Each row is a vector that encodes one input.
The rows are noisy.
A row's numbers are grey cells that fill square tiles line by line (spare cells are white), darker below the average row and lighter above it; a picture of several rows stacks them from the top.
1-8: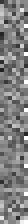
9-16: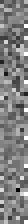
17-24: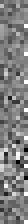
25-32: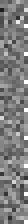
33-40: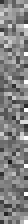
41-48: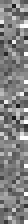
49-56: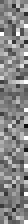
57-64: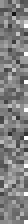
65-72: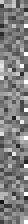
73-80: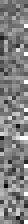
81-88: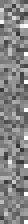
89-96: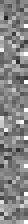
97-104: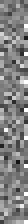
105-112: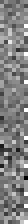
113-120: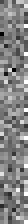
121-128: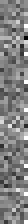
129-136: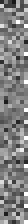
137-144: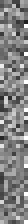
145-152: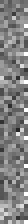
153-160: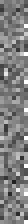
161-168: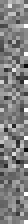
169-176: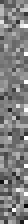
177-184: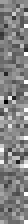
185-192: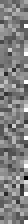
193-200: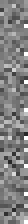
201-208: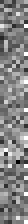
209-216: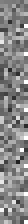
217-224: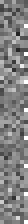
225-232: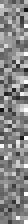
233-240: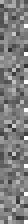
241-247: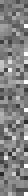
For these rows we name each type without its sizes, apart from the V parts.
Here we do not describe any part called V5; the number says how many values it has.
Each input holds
a true/false value, together with either a point on a line, or a value of V5.
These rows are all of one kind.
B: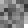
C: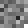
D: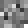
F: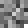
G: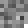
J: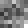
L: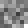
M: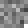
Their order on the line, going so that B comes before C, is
G, J, F, B, L, C, M, D.
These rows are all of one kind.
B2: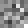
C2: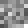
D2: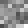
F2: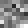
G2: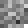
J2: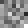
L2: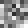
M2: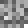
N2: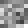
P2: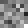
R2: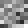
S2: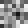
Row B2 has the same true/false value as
F2, J2, L2 and P2.
